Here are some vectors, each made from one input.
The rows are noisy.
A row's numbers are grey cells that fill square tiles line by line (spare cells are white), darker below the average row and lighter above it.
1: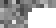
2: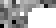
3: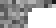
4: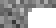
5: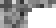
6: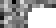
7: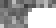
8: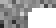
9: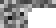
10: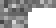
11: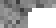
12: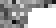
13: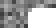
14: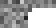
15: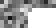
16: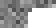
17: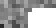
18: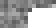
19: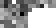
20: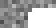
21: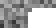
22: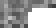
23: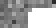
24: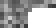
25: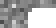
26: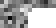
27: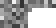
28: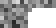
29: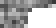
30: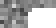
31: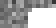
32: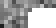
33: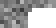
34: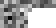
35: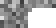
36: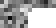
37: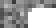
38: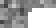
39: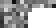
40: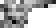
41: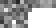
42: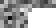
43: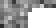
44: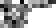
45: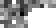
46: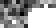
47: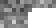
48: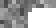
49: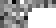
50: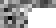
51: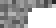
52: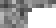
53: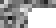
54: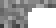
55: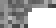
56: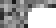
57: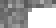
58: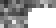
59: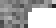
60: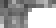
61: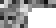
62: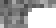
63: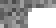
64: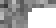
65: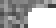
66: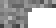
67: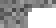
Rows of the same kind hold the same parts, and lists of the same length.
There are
3 kinds of row.
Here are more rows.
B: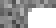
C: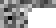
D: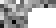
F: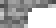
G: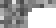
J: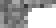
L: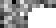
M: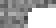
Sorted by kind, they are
B, D, L
C
F, G, J, M

